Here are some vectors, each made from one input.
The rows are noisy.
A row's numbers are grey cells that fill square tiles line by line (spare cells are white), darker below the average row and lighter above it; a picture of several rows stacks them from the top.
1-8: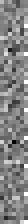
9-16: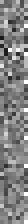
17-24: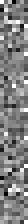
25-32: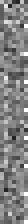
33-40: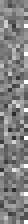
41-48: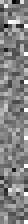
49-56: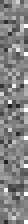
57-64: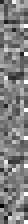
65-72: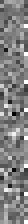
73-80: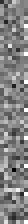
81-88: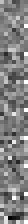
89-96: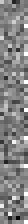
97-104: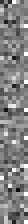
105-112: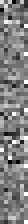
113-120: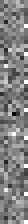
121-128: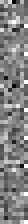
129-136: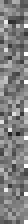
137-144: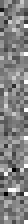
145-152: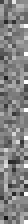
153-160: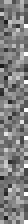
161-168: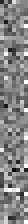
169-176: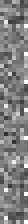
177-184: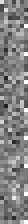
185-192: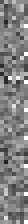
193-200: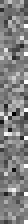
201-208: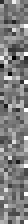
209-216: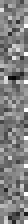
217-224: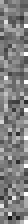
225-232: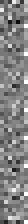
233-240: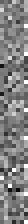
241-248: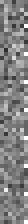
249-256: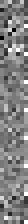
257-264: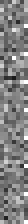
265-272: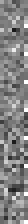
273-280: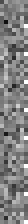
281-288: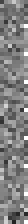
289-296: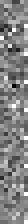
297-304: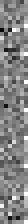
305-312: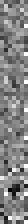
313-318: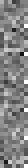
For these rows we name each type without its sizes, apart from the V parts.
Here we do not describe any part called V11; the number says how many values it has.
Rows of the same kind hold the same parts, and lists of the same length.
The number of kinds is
3.
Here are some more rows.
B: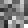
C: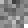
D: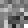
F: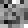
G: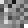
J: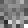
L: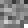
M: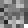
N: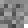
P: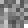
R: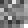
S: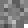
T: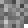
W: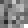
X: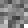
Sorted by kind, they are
B, D, F, G, J, L, M, P, T, W, X
C, R, S
N

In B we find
a true/false value and a value of V11.
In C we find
a node of a tree.
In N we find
a fixed value.
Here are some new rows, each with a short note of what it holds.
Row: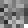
a true/false value and a value of V11
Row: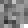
a true/false value and a value of V11
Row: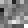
a fixed value
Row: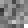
a fixed value
